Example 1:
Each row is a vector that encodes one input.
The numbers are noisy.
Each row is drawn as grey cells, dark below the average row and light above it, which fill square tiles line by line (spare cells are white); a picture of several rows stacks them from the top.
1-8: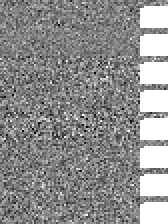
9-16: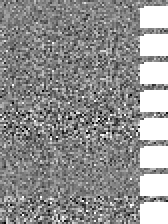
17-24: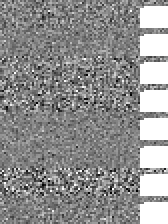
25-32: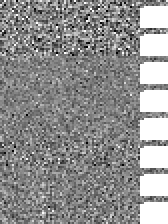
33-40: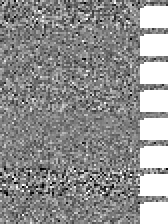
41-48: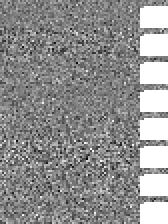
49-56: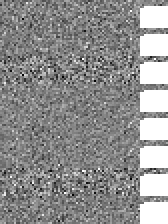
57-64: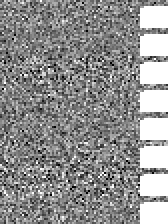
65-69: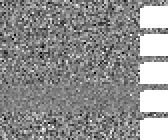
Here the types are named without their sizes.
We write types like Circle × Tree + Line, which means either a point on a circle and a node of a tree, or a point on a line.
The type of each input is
Bool × (Tree + Unit).
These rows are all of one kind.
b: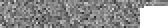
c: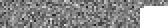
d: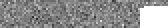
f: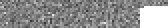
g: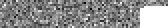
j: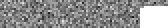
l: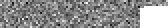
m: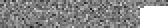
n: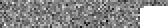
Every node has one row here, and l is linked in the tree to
g.
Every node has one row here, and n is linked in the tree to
m.
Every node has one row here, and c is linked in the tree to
g and j.
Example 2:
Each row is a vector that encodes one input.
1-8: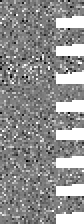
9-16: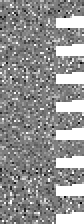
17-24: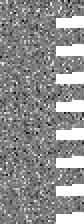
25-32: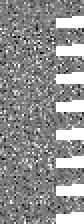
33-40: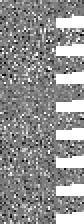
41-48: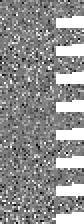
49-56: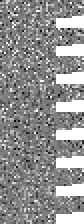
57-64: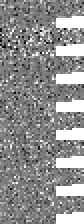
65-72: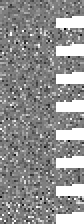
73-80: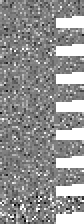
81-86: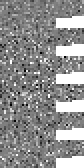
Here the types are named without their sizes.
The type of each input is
Bool × (Tree + Unit).
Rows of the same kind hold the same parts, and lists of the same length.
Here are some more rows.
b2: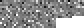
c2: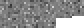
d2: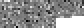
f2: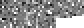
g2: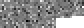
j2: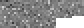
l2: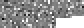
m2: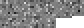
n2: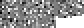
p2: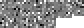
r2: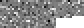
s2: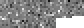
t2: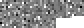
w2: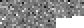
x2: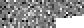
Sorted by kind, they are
b2, c2, d2, g2, j2, l2, m2, p2, r2, s2, t2, w2
f2, n2, x2

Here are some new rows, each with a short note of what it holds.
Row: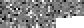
a true/false value
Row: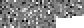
a true/false value
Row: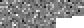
a node of a tree and a true/false value
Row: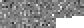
a node of a tree and a true/false value
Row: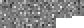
a node of a tree and a true/false value
